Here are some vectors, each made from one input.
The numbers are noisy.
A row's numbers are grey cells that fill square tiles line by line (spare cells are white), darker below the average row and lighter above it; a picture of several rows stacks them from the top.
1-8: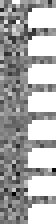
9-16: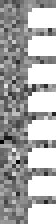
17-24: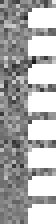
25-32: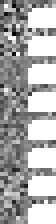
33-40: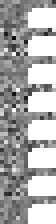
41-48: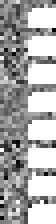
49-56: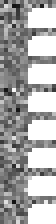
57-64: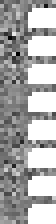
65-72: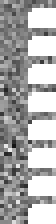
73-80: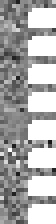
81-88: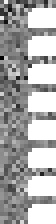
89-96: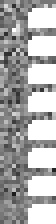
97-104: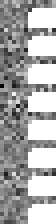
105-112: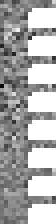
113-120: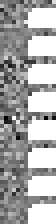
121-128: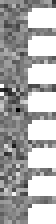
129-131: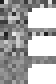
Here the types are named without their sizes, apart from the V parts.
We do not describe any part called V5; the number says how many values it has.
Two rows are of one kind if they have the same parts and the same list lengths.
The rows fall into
3 kinds.
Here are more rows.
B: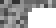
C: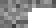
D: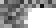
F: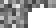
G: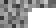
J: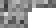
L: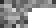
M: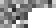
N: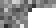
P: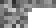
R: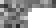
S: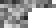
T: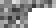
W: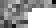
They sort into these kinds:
B, C, F, G, J, L, M, P, R, W
D
N, S, T

